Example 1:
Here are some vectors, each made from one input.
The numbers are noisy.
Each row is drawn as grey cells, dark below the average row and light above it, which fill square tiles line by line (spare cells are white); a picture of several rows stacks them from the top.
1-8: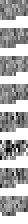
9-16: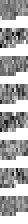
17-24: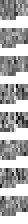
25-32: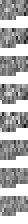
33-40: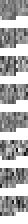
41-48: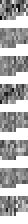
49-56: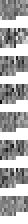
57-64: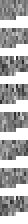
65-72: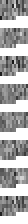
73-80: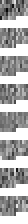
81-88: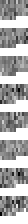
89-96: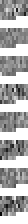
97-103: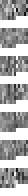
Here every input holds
either one of 10 labels and a point on a 5-point line, or a point on a 7-point line.
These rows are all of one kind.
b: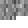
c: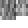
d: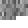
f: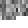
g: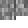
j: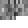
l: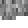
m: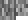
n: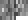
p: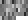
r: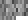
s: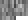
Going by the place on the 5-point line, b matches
d, p and r.
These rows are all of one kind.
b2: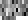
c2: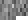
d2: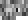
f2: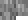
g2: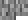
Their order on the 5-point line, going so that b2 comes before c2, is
g2, d2, b2, f2, c2.
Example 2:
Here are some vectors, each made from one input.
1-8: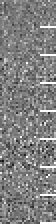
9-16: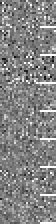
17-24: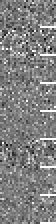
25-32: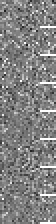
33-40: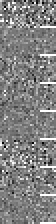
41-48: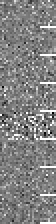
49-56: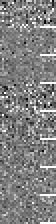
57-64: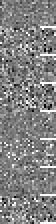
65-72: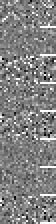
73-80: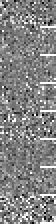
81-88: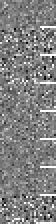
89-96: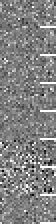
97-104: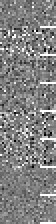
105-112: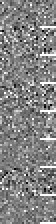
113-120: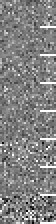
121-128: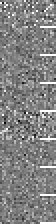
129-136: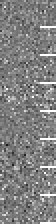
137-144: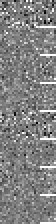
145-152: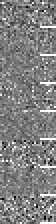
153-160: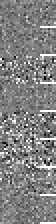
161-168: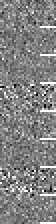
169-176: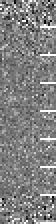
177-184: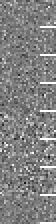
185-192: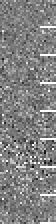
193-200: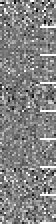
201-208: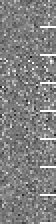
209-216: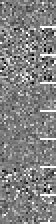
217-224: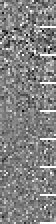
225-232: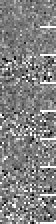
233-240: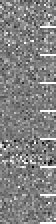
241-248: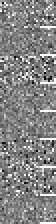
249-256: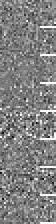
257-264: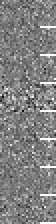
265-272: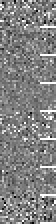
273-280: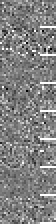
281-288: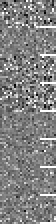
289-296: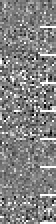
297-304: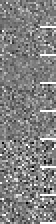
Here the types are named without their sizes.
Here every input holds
either a point on a circle, or a node of a tree and a true/false value.
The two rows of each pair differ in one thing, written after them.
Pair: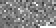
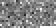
the node of the tree
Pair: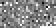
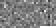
the true/false value
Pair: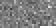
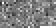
the node of the tree
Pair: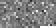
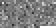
the true/false value
